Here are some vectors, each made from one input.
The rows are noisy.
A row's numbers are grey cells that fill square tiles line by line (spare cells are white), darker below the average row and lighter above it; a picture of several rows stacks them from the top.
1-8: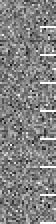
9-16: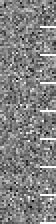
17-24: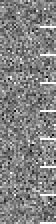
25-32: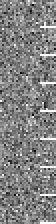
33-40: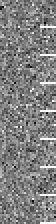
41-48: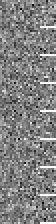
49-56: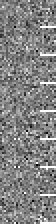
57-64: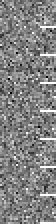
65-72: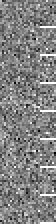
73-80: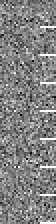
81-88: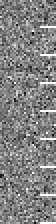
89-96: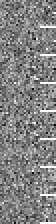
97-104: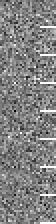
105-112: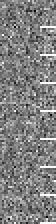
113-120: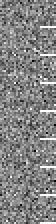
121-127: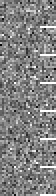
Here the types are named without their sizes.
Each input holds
a point on a circle and a true/false value, together with either a point on a circle, or a fixed value.
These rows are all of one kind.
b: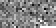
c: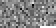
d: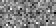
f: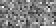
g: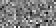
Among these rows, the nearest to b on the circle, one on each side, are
c and g.
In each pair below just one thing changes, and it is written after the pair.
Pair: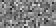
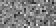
the true/false value
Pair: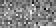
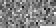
the true/false value
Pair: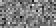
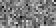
the true/false value
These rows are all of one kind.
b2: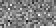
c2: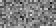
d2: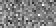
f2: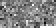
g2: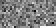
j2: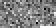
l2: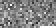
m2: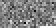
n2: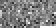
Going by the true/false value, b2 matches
c2, d2 and l2.
